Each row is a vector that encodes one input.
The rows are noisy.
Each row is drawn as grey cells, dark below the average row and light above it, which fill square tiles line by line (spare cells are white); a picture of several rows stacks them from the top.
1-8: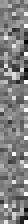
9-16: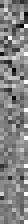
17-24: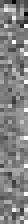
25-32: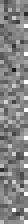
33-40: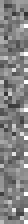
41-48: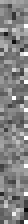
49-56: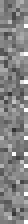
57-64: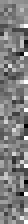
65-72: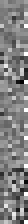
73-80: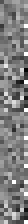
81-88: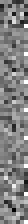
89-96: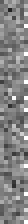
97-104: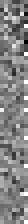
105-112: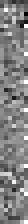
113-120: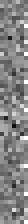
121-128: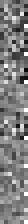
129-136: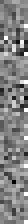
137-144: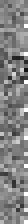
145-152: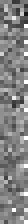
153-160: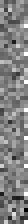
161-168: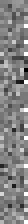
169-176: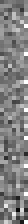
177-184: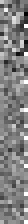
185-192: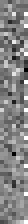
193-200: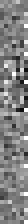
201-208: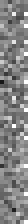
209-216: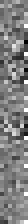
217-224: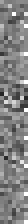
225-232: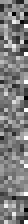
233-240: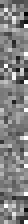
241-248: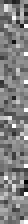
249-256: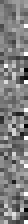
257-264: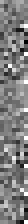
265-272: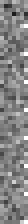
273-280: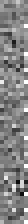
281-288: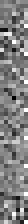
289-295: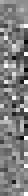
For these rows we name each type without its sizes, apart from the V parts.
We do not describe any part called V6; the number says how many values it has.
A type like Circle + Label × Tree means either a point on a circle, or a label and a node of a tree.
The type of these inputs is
Bool × Circle + V6.
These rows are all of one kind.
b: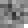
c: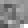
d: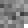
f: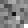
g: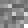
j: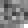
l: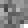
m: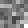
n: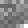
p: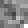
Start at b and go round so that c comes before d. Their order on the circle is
b, m, g, c, n, l, j, f, p, d.
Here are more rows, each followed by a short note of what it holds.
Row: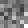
a point on a circle and a true/false value
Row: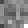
a point on a circle and a true/false value
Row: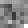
a point on a circle and a true/false value
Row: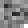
a point on a circle and a true/false value
